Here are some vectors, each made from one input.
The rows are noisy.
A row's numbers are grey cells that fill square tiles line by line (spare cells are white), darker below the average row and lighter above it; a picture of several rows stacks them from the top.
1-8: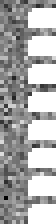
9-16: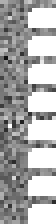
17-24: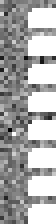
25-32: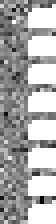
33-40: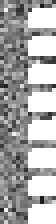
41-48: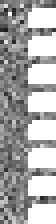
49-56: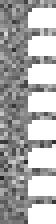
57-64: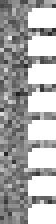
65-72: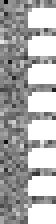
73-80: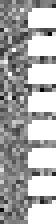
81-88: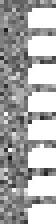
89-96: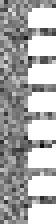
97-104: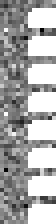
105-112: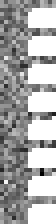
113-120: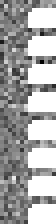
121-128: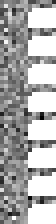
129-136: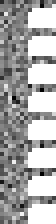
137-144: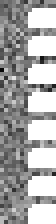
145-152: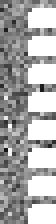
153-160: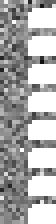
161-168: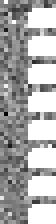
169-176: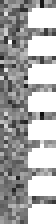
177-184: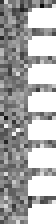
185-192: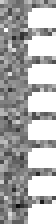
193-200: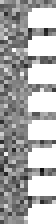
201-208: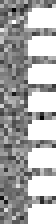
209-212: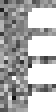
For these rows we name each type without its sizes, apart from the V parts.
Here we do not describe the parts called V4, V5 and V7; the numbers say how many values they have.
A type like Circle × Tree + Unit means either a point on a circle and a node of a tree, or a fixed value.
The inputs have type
(Bool × Bool × Bool + V5) × (Label × Label + Line × V4 × V7).
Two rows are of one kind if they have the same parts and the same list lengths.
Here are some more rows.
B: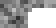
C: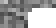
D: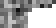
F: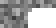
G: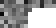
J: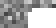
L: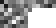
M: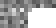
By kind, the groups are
B, C, F, J
D, G
L
M

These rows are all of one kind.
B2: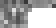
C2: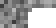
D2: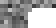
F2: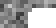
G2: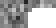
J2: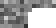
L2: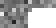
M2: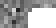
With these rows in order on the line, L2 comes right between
C2 and G2.
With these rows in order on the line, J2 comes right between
C2 and D2.
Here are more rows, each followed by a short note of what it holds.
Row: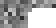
a point on a line, three true/false values, a value of V4 and a value of V7
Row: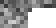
two labels and three true/false values
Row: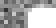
a point on a line, a value of V4, a value of V5 and a value of V7
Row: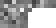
a point on a line, a value of V4, a value of V5 and a value of V7
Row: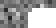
a point on a line, a value of V4, a value of V5 and a value of V7
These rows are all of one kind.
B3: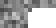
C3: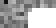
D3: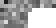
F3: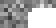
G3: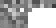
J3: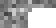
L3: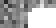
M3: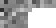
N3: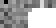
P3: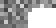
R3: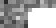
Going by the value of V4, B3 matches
C3 and L3.
